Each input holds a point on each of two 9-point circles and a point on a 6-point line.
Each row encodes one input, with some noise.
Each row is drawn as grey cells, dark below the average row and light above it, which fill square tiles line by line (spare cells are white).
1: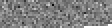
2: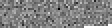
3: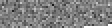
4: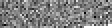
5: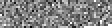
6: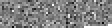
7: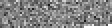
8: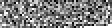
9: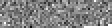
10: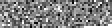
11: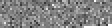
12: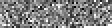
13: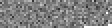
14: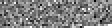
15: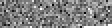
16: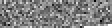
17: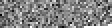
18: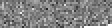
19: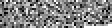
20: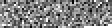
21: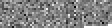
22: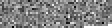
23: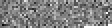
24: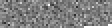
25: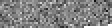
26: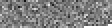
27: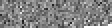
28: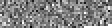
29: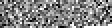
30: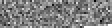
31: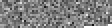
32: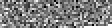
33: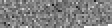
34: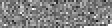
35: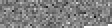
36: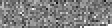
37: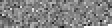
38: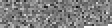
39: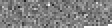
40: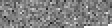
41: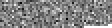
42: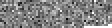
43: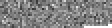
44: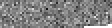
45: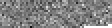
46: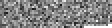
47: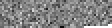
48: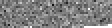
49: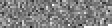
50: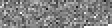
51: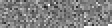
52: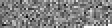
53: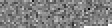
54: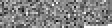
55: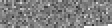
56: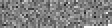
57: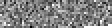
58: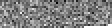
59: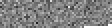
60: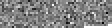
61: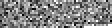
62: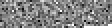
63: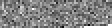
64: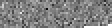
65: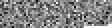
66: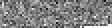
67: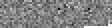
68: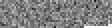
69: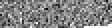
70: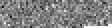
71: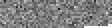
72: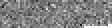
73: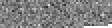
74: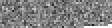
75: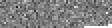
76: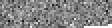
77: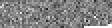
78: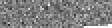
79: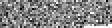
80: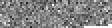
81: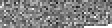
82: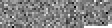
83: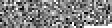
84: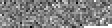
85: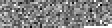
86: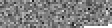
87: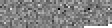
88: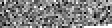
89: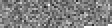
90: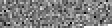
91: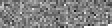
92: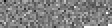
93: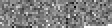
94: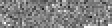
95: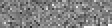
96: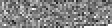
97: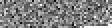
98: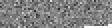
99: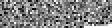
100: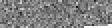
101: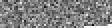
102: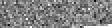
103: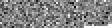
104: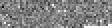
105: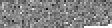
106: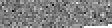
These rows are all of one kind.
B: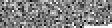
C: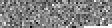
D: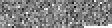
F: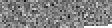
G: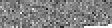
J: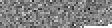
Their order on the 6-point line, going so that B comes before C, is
B, D, C, J, F, G.
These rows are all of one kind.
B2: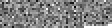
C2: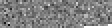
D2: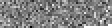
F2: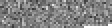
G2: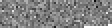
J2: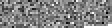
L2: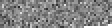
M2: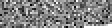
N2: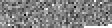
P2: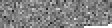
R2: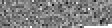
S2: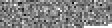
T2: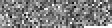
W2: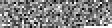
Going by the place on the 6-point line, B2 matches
J2, M2, N2 and T2.
